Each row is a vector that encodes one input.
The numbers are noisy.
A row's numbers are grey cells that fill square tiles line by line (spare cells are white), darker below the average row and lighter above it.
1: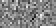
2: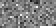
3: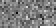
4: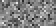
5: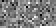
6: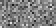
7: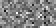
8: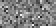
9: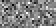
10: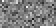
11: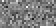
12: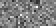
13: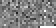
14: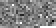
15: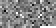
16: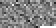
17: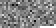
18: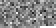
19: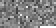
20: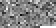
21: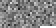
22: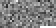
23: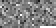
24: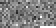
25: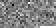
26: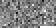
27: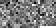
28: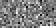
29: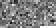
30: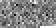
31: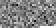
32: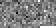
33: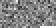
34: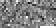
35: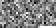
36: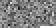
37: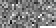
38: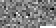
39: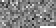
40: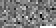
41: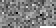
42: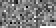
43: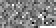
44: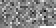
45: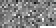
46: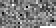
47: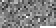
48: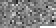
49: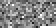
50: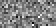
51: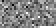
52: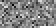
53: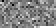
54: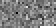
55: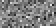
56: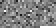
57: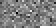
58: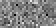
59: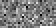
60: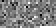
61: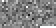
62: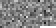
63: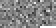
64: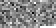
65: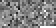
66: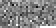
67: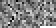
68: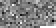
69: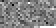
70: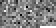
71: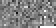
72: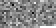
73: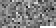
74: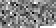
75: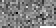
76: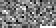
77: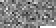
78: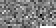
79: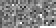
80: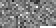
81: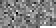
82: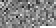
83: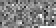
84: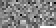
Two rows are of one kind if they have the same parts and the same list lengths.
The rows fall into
2 kinds.
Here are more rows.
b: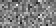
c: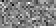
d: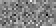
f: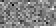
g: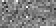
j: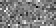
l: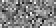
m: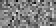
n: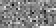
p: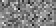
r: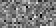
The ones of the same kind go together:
b, c, f, m, r
d, g, j, l, n, p

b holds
a point on an 8-point line and a node of an 8-node tree.
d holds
a point on an 8-point line and a node of each of two 8-node trees.
